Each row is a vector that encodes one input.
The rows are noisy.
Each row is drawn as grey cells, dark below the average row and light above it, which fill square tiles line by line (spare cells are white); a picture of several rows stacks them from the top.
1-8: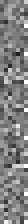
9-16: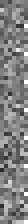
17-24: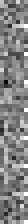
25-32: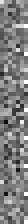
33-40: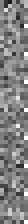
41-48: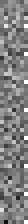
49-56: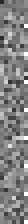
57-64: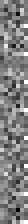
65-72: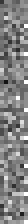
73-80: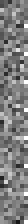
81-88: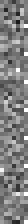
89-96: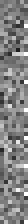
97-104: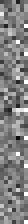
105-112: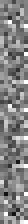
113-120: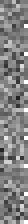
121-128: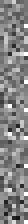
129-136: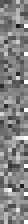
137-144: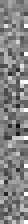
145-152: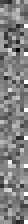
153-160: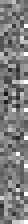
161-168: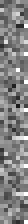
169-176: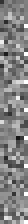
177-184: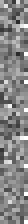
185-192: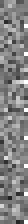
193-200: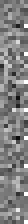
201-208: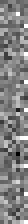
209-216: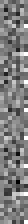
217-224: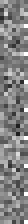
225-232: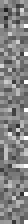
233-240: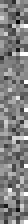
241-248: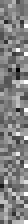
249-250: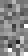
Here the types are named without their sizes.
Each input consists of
either a point on a circle and a true/false value, or a label.
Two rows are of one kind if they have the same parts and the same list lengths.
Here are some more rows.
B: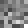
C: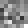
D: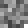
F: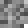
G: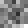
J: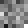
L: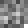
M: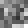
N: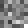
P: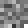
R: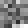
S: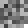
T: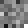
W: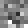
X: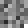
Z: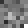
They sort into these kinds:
B, D, F, J, L, N, P, T, X, Z
C, G, M, R, S, W

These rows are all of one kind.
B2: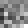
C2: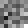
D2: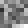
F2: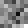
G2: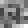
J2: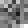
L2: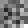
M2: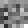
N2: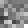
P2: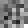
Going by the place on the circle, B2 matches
D2 and N2.
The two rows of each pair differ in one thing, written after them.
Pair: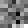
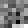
the place on the circle
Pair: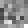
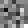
the place on the circle
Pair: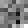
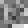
the place on the circle
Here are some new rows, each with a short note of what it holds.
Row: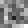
a point on a circle and a true/false value
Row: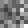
a point on a circle and a true/false value
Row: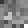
a label
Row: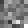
a label
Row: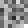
a point on a circle and a true/false value
